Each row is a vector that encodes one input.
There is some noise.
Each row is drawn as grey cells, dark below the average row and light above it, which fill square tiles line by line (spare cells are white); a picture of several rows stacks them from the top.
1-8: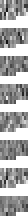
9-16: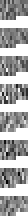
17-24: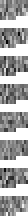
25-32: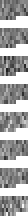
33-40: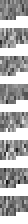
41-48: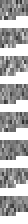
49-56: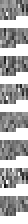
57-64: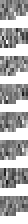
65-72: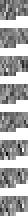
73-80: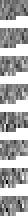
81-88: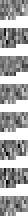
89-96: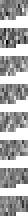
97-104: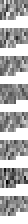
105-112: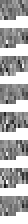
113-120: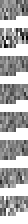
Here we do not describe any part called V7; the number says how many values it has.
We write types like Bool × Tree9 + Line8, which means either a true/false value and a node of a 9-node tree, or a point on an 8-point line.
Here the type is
Bool × Label10 + V7.
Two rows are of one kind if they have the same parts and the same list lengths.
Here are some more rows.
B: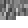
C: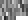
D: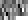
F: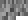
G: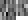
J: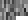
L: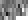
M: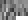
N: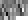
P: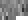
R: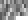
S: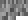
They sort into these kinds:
B, C, F, G, J, M, P, S
D, L, N, R

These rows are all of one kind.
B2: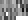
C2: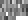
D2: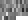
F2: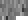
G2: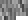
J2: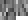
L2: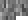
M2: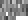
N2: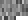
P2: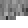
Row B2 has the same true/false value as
D2, F2, L2 and P2.
